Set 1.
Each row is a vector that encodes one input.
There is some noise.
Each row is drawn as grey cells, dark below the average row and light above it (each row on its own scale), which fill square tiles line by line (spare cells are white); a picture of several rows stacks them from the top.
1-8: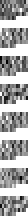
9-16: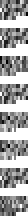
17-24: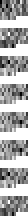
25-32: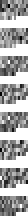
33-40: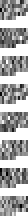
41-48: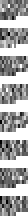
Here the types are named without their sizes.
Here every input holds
three true/false values.
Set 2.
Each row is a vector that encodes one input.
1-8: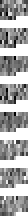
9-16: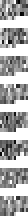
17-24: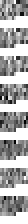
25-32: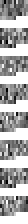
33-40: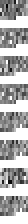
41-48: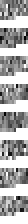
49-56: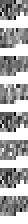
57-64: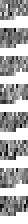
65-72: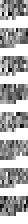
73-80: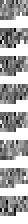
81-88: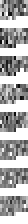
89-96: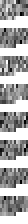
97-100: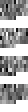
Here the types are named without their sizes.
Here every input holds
either a fixed value, or four true/false values.
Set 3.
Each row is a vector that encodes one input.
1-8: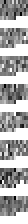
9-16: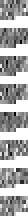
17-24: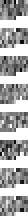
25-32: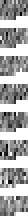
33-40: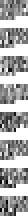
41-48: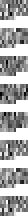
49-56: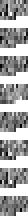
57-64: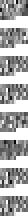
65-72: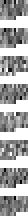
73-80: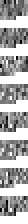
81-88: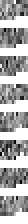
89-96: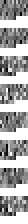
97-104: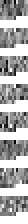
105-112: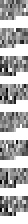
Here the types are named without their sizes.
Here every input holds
either a fixed value, or four true/false values.
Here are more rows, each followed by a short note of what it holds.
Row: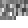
a fixed value
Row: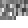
a fixed value
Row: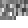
a fixed value
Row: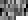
four true/false values
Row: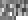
a fixed value
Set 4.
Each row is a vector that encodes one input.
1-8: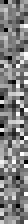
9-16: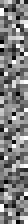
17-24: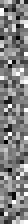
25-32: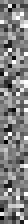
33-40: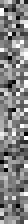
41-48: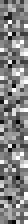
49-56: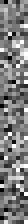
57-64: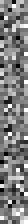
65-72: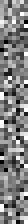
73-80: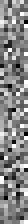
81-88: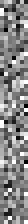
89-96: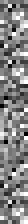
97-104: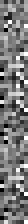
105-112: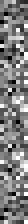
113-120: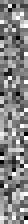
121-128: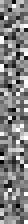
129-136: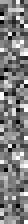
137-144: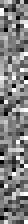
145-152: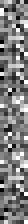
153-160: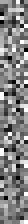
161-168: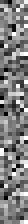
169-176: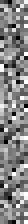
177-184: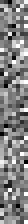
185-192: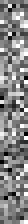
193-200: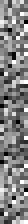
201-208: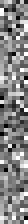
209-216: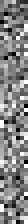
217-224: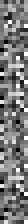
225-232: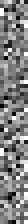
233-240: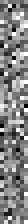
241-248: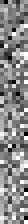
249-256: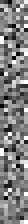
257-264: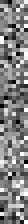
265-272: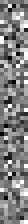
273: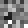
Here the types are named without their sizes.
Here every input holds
a label.
